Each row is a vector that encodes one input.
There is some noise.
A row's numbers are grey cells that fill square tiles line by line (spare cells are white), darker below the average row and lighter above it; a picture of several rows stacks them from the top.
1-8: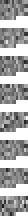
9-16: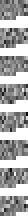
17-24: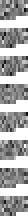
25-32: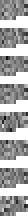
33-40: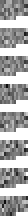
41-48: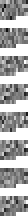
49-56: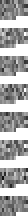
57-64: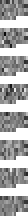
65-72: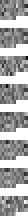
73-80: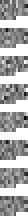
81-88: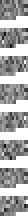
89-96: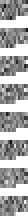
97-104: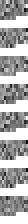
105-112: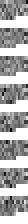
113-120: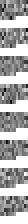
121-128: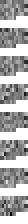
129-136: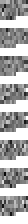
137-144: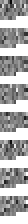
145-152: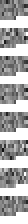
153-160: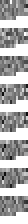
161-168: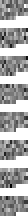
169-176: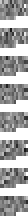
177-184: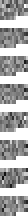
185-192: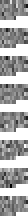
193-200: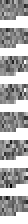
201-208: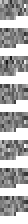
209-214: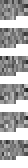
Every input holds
either a point on an 11-point line and a true/false value, or a point on a 12-point line.
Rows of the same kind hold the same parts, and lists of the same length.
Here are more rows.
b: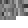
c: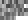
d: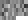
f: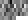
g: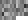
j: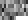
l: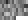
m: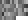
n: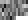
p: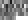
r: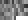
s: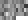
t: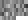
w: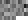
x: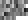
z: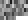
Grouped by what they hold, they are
b, d, g, l, m, r, s, t, w
c, f, j, n, p, x, z

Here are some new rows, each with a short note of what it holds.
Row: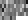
a point on a 12-point line
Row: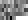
a point on a 12-point line
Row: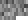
a point on an 11-point line and a true/false value
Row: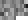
a point on an 11-point line and a true/false value
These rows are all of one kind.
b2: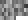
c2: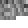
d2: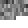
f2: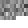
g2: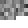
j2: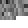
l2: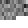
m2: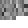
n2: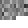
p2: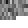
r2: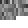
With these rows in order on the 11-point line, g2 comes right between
b2 and d2.
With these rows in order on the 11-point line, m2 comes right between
j2 and n2.
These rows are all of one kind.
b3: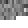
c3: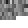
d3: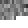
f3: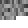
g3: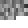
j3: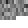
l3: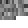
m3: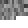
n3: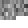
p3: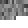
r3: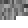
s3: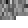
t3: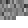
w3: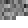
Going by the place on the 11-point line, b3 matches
d3, m3, p3 and r3.
